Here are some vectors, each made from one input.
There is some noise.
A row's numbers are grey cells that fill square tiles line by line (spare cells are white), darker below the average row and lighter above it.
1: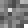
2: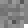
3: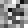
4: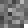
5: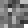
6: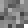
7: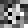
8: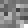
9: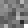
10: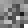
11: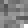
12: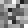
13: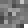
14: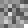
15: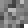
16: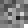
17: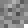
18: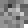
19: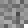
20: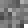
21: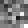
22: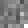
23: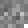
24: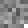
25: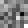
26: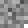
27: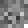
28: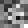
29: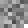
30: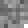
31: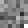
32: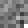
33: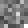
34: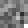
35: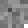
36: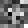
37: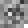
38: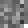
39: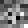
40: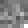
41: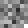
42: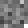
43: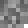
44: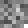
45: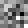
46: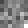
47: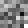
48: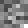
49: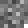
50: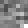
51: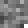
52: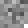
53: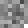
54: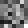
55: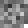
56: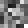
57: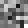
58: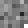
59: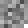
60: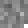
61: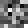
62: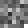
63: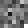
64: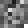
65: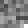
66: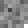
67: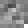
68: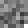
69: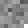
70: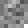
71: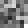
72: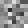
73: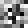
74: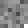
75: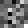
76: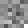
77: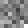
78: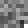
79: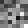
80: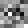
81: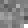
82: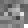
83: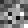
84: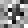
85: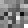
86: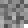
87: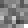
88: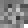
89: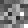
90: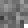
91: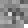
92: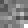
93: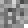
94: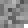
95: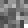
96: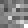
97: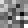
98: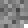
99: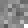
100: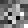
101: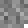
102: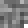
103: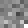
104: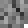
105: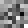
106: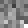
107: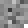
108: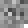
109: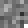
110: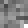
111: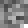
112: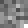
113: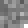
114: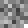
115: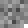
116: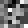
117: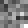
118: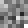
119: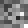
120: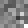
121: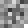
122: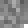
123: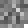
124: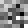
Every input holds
a point on a 6-point line, a node of a 12-node tree and a true/false value.
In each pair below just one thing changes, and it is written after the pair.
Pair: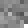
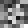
the place on the 6-point line
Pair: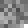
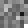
the true/false value
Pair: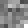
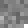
the node of the tree
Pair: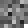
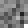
the node of the tree
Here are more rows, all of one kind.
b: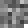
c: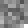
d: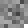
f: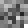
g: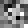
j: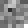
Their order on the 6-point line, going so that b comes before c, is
b, g, c, d, f, j.
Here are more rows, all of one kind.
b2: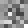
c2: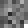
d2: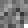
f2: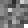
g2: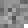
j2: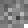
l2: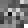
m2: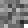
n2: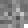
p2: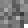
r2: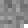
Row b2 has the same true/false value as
g2, j2, n2 and r2.
